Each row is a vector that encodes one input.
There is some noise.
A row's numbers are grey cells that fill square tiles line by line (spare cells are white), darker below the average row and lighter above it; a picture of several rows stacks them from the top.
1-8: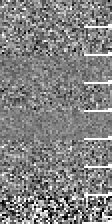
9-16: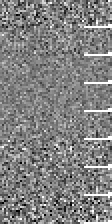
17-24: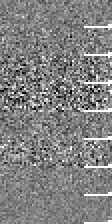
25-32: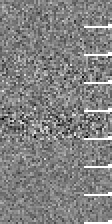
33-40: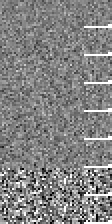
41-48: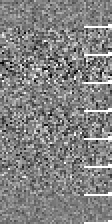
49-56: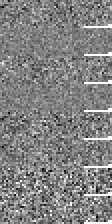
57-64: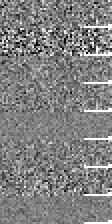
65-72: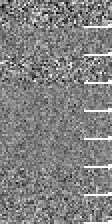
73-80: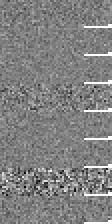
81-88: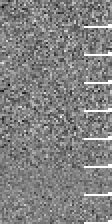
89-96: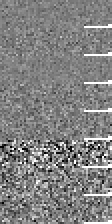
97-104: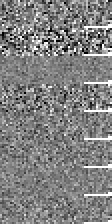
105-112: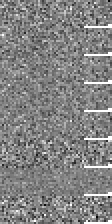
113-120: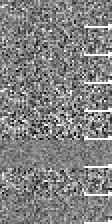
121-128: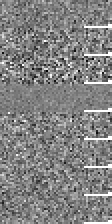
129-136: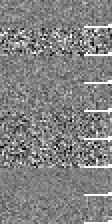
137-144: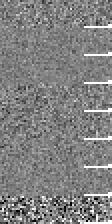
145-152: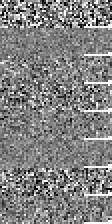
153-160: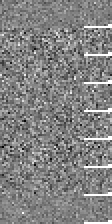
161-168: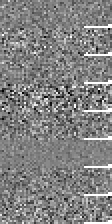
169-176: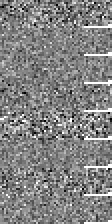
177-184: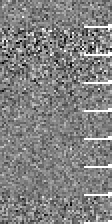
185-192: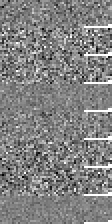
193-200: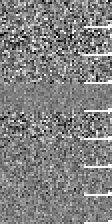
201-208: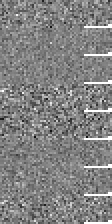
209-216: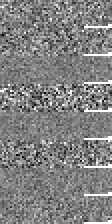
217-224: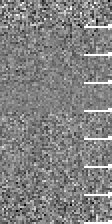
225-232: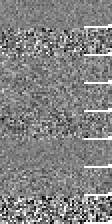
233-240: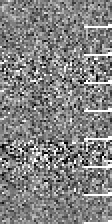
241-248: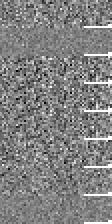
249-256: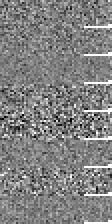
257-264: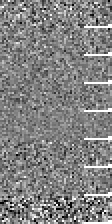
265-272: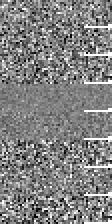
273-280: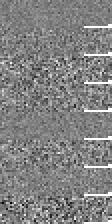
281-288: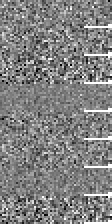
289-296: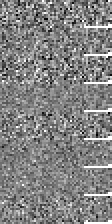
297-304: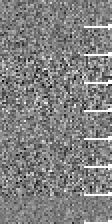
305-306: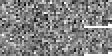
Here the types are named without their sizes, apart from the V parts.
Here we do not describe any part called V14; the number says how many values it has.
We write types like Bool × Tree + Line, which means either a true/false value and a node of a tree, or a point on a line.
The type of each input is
Bool × Label × (Line + V14).
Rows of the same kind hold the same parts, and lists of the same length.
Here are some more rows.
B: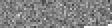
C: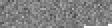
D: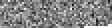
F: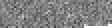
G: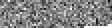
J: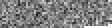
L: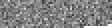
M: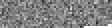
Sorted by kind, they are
B, D, G, J, L, M
C, F

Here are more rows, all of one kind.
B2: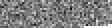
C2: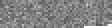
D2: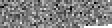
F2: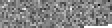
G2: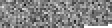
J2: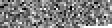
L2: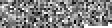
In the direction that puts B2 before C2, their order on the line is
D2, B2, G2, C2, F2, L2, J2.
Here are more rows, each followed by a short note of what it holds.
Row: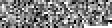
a label, a point on a line and a true/false value
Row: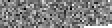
a label, a true/false value and a value of V14
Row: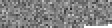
a label, a point on a line and a true/false value
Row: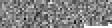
a label, a point on a line and a true/false value
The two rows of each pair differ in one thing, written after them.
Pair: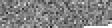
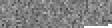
the true/false value
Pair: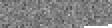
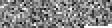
the value of V14
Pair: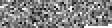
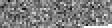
the true/false value
